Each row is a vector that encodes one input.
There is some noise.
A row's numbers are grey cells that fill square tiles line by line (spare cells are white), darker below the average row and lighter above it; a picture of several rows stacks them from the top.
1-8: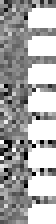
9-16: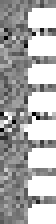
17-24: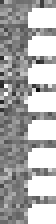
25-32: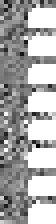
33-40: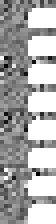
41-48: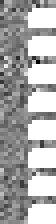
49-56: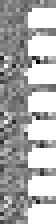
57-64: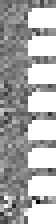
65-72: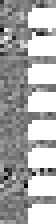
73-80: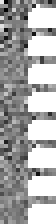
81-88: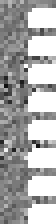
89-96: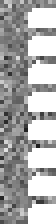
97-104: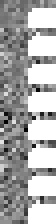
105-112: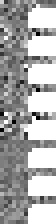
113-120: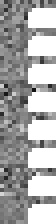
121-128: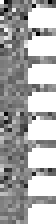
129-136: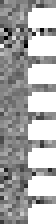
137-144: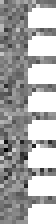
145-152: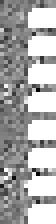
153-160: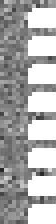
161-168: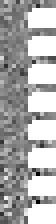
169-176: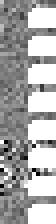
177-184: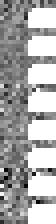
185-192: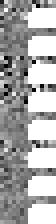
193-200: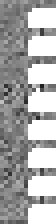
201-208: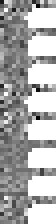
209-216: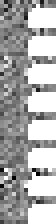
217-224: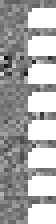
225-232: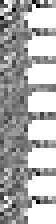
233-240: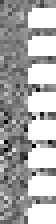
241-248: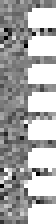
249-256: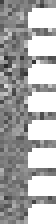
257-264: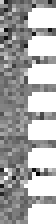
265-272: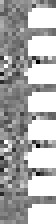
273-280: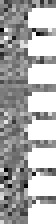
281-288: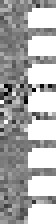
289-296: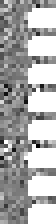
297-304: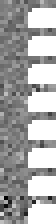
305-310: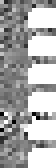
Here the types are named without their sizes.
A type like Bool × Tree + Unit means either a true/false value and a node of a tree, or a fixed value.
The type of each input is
List(Circle).
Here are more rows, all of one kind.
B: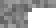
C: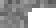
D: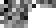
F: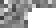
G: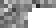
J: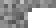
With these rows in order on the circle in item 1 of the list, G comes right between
B and C.
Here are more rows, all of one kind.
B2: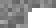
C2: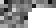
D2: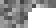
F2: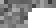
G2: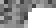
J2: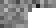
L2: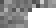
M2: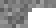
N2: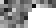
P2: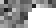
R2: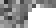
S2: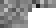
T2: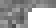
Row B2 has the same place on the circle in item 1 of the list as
N2 and P2.
